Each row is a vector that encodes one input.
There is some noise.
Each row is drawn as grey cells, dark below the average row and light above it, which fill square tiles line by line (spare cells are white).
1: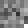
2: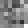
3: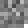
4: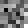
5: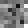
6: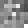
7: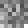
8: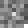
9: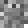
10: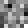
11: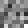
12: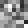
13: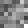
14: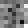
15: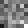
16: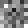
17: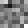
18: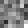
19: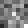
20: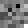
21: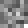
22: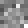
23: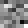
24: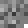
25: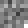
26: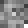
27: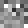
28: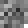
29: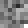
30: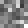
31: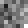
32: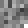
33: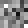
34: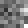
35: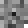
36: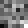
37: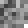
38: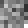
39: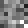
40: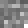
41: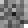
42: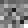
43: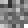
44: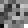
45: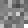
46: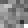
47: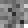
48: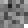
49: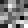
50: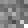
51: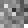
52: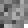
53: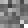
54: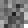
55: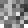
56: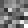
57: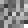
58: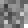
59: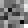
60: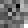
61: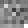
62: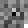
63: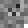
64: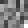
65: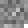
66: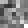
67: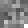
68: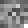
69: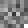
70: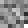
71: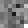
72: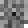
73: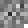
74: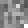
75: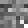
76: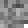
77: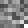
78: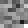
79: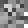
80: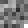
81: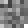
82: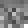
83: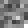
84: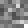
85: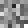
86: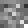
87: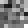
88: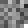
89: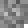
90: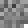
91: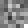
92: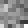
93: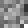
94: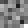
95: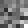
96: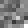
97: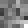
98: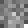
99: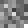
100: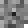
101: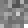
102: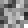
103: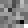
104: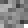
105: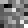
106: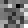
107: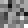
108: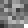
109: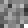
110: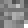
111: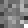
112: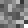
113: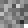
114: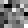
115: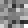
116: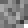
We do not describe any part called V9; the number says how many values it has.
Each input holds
three true/false values, together with either a point on a 7-point line, or a value of V9.
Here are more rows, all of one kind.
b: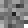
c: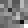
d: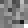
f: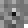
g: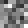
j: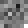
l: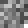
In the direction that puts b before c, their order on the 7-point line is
f, b, g, j, d, c, l.
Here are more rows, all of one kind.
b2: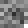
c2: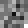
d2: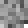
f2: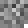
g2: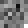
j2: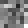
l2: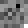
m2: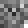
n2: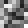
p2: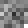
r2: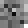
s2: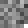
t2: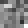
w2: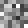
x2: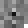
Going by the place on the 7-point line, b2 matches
f2, m2, s2 and w2.
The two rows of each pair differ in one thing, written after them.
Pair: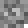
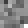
one of the three true/false values
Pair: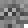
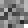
the place on the 7-point line
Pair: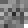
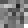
the place on the 7-point line
